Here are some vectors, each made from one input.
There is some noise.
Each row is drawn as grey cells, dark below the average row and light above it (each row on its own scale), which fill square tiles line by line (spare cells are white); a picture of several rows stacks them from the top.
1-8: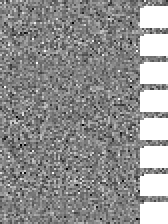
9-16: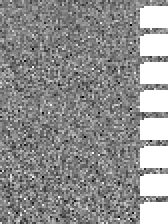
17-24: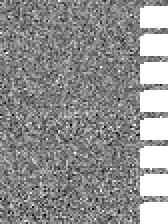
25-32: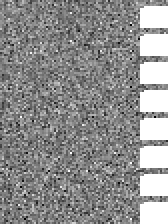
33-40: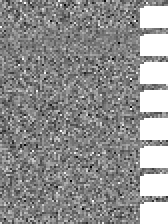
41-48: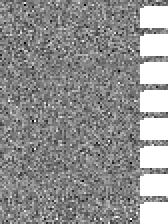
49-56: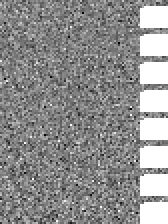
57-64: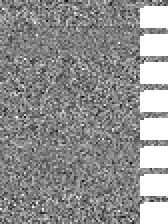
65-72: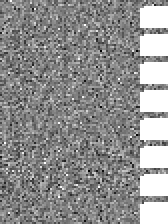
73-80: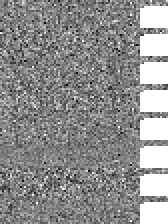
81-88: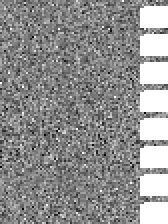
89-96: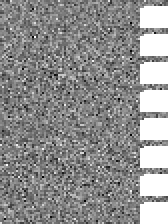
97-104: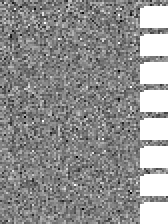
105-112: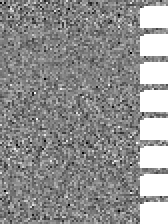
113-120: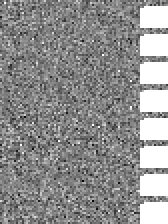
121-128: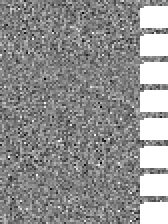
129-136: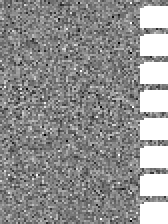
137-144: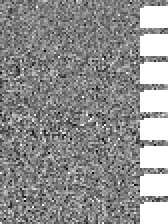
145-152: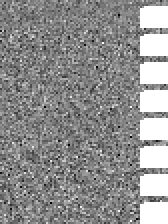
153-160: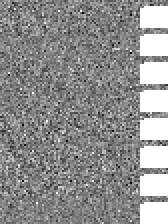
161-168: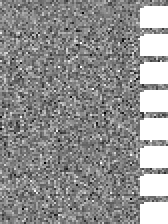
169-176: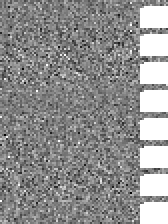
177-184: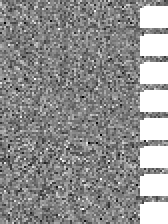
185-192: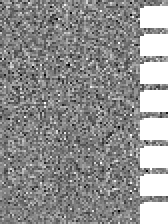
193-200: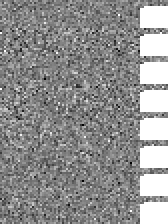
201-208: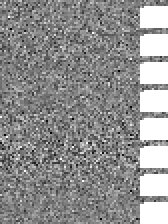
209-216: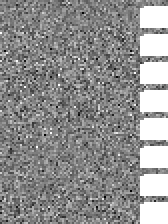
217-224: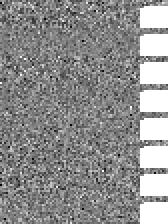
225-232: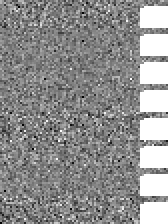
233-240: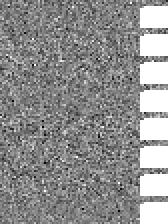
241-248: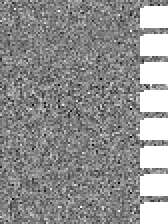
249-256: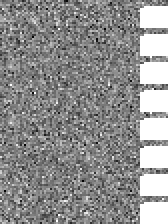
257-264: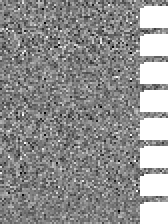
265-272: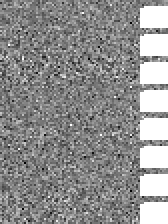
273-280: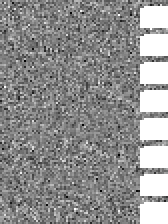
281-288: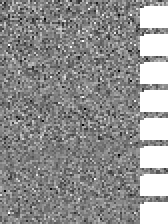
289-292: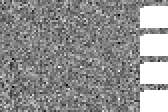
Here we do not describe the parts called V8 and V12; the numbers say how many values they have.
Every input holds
a point on a 7-point line, together with either a true/false value and a value of V8, or a value of V12.
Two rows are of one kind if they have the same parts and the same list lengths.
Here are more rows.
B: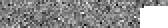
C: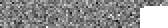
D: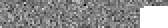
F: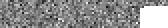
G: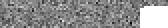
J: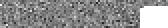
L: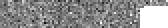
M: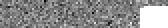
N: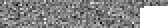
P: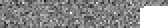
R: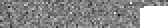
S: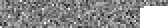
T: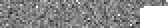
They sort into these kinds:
B, C, D, F, G, J, N, S, T
L, M, P, R

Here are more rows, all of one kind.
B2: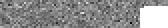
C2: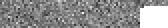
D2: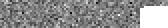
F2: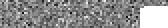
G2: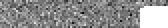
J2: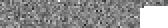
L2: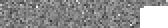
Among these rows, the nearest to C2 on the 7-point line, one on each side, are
B2 and L2.
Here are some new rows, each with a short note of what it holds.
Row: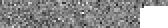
a point on a 7-point line and a value of V12
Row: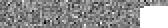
a point on a 7-point line, a true/false value and a value of V8
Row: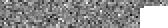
a point on a 7-point line and a value of V12
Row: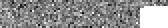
a point on a 7-point line and a value of V12
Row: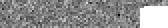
a point on a 7-point line, a true/false value and a value of V8
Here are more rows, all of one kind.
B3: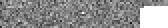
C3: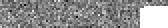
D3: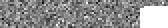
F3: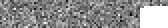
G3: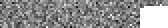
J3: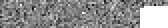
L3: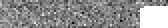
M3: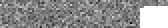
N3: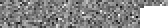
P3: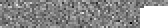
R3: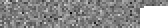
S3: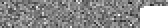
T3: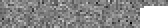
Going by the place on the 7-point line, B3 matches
M3 and N3.
